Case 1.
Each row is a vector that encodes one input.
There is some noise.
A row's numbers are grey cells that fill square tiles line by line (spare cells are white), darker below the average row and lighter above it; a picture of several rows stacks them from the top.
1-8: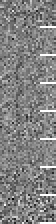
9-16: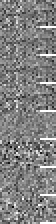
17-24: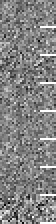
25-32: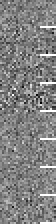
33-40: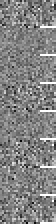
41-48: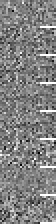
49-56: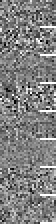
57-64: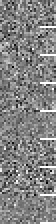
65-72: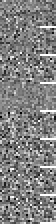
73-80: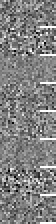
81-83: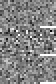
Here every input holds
a point on a 5-point circle.
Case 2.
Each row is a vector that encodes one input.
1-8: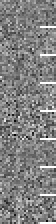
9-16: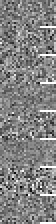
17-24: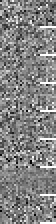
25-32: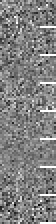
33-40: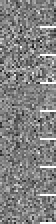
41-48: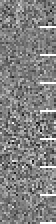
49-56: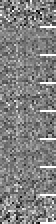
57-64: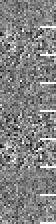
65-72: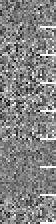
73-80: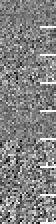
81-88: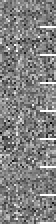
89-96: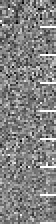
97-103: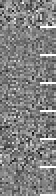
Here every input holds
a point on a 7-point line.
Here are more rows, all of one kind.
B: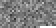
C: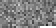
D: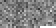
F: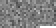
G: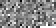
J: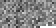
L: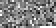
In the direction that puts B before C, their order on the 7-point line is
G, J, D, F, B, C, L.
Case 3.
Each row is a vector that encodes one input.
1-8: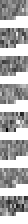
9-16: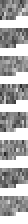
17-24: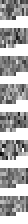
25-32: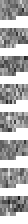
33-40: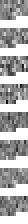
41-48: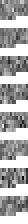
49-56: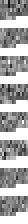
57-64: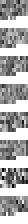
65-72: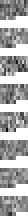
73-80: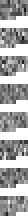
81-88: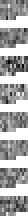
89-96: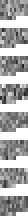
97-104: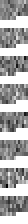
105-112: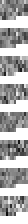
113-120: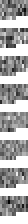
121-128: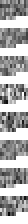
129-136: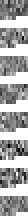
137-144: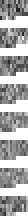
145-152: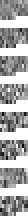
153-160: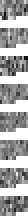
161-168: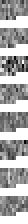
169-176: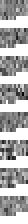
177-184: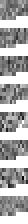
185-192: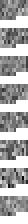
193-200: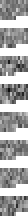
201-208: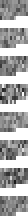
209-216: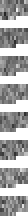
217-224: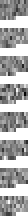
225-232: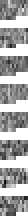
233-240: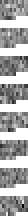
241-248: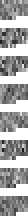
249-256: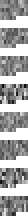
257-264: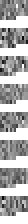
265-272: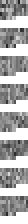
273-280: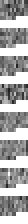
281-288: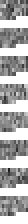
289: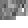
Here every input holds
a point on each of two 19-point lines.
